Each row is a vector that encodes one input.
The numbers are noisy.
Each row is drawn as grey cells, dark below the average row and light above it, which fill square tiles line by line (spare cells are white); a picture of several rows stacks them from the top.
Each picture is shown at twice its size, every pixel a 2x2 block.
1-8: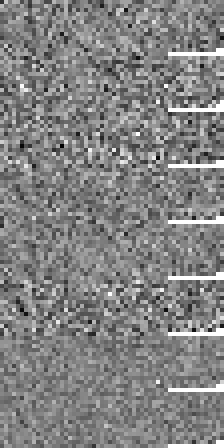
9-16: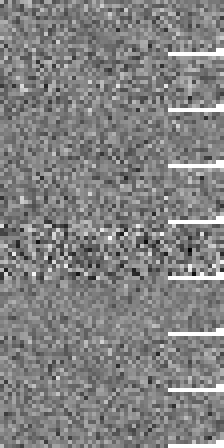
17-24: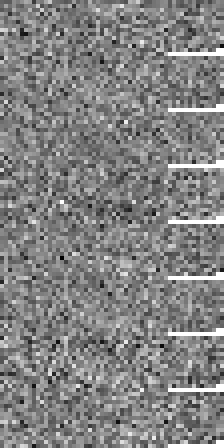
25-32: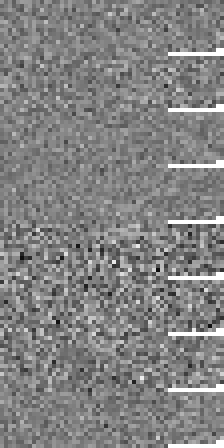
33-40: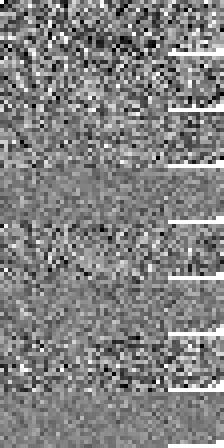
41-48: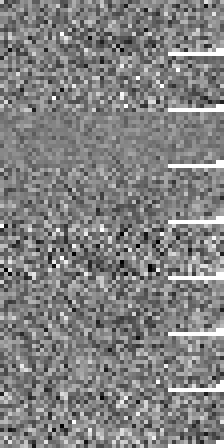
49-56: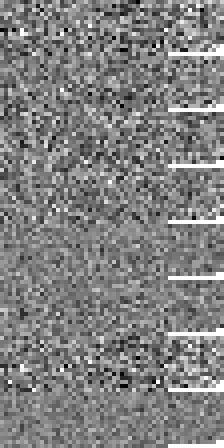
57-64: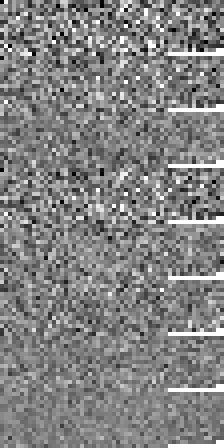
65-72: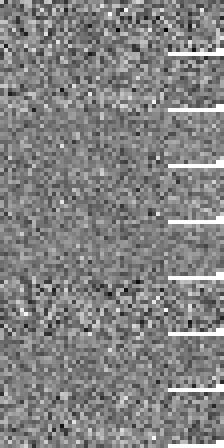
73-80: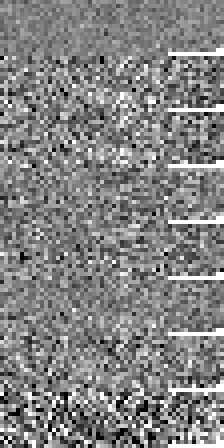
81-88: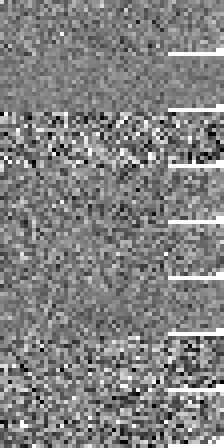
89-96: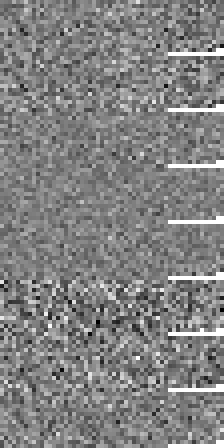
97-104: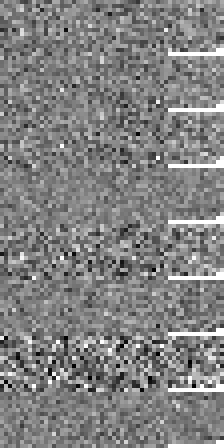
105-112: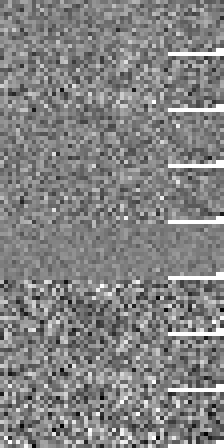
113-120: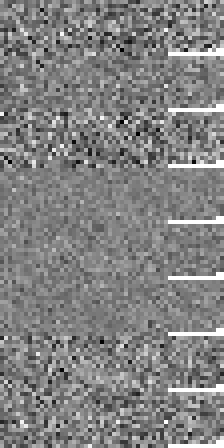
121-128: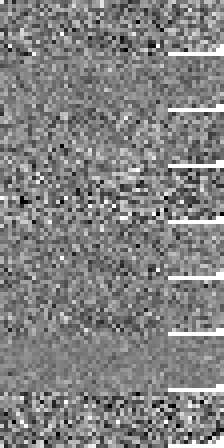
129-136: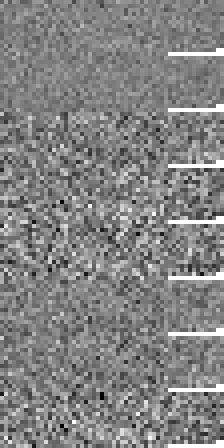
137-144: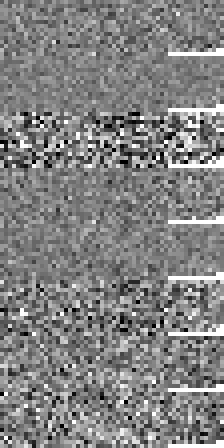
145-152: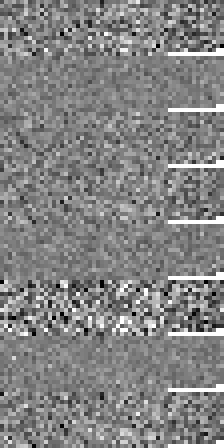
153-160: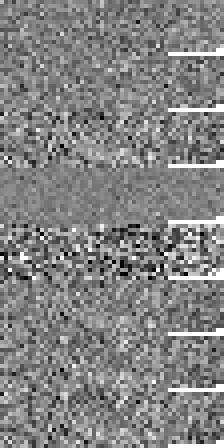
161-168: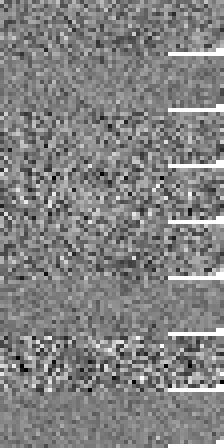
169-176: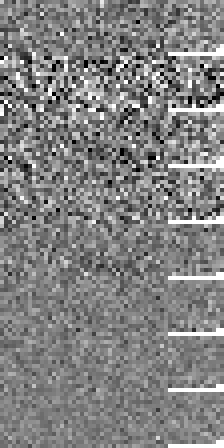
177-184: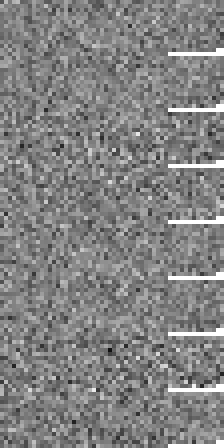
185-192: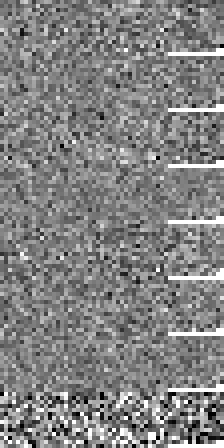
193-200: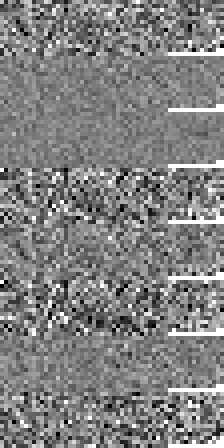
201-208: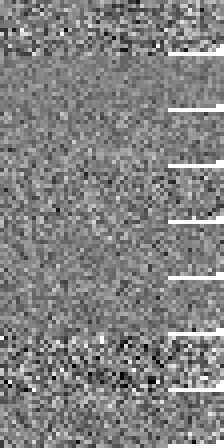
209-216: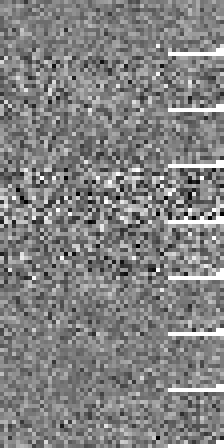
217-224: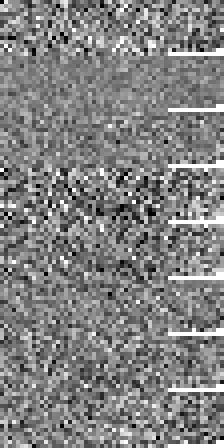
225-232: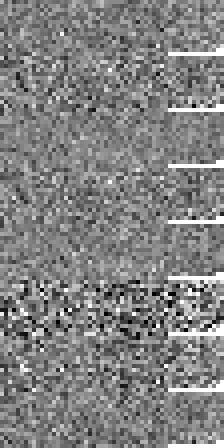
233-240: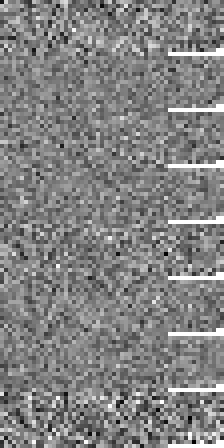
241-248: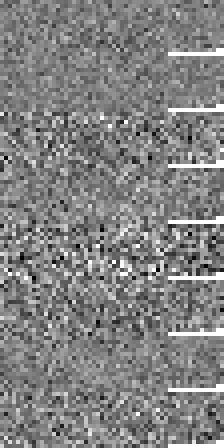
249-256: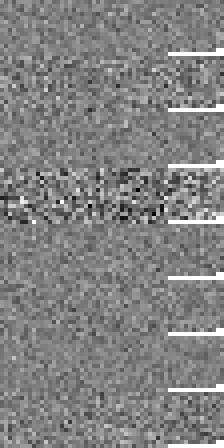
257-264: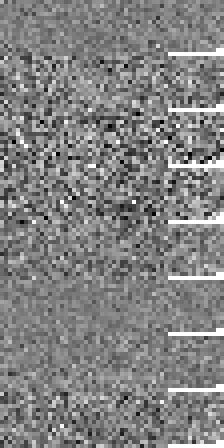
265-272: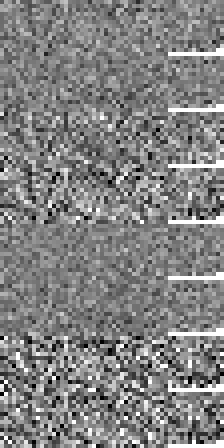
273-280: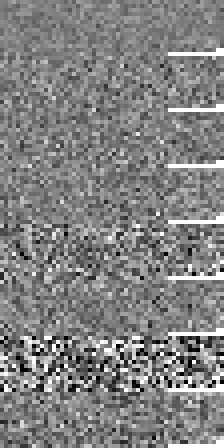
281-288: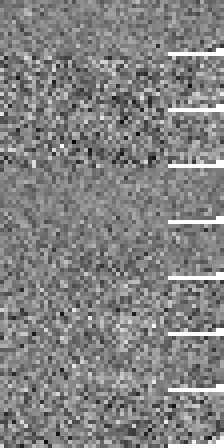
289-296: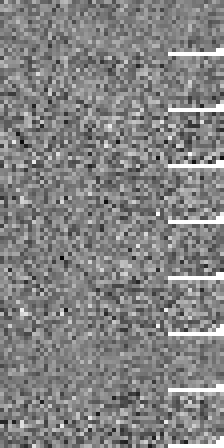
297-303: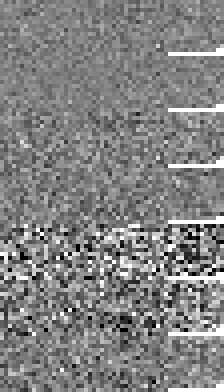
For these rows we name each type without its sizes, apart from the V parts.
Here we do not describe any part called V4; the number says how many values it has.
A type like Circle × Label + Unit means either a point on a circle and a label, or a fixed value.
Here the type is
List(Line × V4) + Tree.
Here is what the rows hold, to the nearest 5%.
About 25% of them hold a node of a tree. The rest are lists of items, each a point on a line and a value of V4.
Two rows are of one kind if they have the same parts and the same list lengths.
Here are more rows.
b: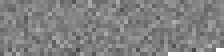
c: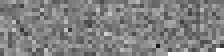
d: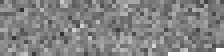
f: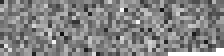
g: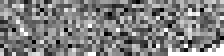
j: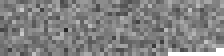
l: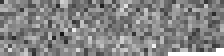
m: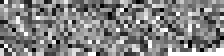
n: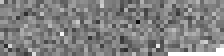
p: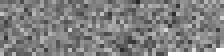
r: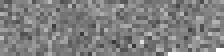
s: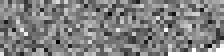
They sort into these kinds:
b, c, j
d, l, n
f
g, m, p, r, s

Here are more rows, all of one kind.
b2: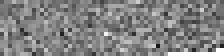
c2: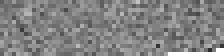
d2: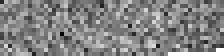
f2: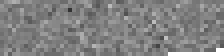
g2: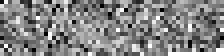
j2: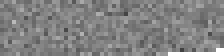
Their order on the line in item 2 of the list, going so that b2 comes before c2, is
b2, c2, j2, f2, g2, d2.
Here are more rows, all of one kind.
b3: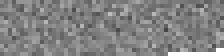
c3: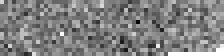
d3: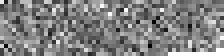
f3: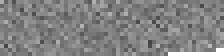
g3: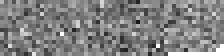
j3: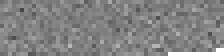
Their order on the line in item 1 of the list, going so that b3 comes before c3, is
g3, b3, c3, d3, f3, j3.
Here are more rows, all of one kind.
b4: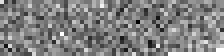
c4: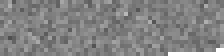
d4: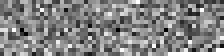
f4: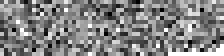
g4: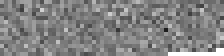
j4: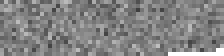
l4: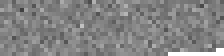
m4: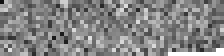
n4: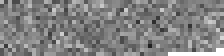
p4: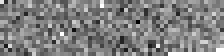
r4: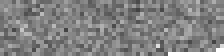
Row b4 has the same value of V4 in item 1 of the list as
f4, g4, j4 and l4.
